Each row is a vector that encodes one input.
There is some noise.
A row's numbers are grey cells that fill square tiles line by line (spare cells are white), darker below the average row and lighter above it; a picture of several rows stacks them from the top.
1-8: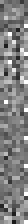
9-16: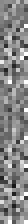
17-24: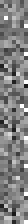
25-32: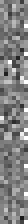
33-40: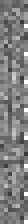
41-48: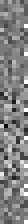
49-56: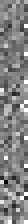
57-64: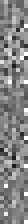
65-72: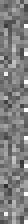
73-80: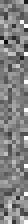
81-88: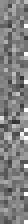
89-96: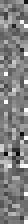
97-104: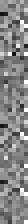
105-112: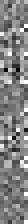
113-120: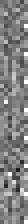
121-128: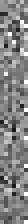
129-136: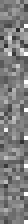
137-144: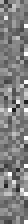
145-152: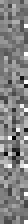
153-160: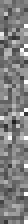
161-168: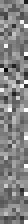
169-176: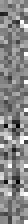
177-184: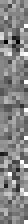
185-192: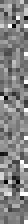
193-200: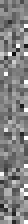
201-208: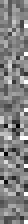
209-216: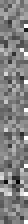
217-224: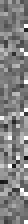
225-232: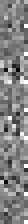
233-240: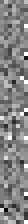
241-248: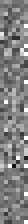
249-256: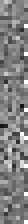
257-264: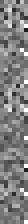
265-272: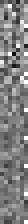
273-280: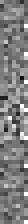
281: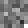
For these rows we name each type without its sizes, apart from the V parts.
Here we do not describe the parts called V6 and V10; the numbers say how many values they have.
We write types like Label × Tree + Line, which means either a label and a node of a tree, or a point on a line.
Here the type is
Bool × (Tree + Unit) × V6 + V10.
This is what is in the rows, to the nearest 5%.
About 65% of them hold a true/false value and a value of V6, together with either a fixed value, or a node of a tree. The rest hold a value of V10.
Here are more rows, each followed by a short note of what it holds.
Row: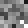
a value of V10
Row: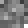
a true/false value and a value of V6
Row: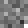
a node of a tree, a true/false value and a value of V6
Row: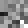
a value of V10
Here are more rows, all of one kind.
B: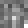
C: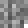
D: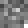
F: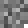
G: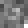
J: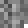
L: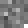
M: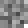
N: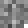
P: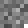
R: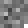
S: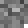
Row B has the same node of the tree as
G, J and L.
